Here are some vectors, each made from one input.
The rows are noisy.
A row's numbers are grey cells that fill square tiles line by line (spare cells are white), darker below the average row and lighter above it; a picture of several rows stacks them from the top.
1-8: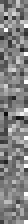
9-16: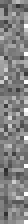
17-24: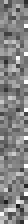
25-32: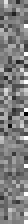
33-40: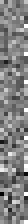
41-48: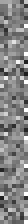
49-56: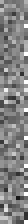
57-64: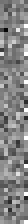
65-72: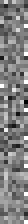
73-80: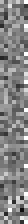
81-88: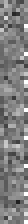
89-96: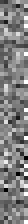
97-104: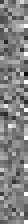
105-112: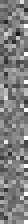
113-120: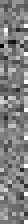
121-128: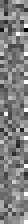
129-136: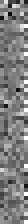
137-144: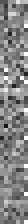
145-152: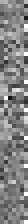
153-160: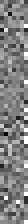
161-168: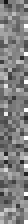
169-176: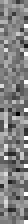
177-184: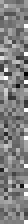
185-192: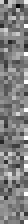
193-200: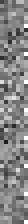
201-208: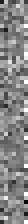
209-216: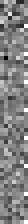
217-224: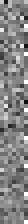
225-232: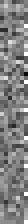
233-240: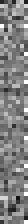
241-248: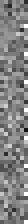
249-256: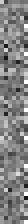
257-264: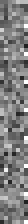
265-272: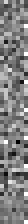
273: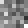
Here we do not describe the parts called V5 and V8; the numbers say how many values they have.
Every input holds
a true/false value and a value of V5, together with either a point on a 10-point line, or a value of V8.
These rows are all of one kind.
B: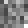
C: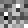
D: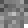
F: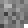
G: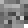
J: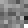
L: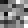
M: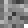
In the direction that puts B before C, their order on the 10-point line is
B, F, J, G, D, L, M, C.
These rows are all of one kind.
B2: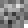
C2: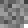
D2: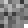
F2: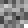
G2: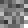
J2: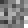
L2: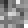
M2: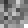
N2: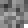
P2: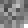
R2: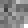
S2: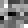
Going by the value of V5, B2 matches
C2, N2 and P2.
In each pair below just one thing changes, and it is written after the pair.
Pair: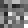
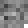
the value of V5
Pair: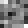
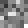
the true/false value
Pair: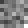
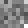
the true/false value
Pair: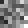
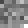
the place on the 10-point line
